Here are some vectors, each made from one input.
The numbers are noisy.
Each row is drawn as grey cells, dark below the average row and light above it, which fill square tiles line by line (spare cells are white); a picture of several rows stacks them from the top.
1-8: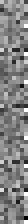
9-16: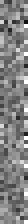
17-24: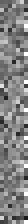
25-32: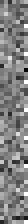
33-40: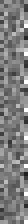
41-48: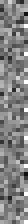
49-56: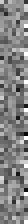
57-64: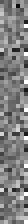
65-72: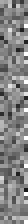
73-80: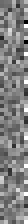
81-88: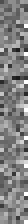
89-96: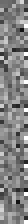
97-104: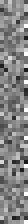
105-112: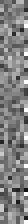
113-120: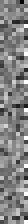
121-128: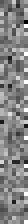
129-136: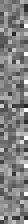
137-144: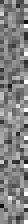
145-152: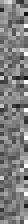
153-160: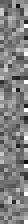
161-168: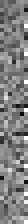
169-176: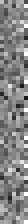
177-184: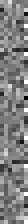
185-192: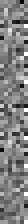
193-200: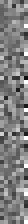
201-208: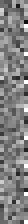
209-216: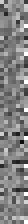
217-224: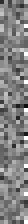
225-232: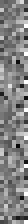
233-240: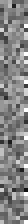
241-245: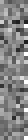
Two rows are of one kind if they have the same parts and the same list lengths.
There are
2 kinds of row.
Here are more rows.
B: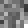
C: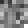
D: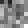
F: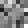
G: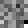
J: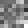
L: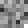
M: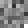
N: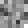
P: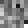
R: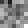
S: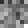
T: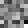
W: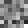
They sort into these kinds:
B, C, F, G, M, S
D, J, L, N, P, R, T, W

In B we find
a point on each of two 6-point circles and a point on a 9-point line.
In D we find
a point on a 6-point circle and a point on a 9-point line.
